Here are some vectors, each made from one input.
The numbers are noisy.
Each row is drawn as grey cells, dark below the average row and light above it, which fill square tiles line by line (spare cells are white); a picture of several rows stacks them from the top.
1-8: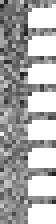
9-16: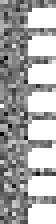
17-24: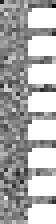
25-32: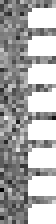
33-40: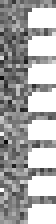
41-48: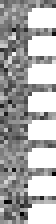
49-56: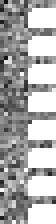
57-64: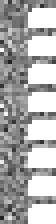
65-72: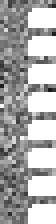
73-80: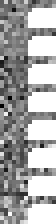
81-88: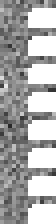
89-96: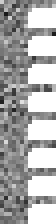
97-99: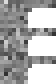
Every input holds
one of 5 labels, a point on a 9-point line and three true/false values.
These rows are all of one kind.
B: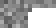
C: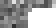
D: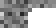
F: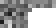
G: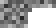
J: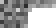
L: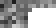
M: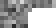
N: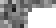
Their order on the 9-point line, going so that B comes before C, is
L, G, B, N, D, J, M, C, F.
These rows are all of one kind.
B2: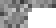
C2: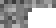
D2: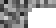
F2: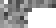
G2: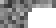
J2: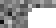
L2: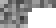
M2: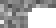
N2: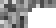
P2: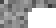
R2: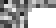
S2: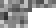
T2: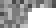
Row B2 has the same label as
L2 and N2.
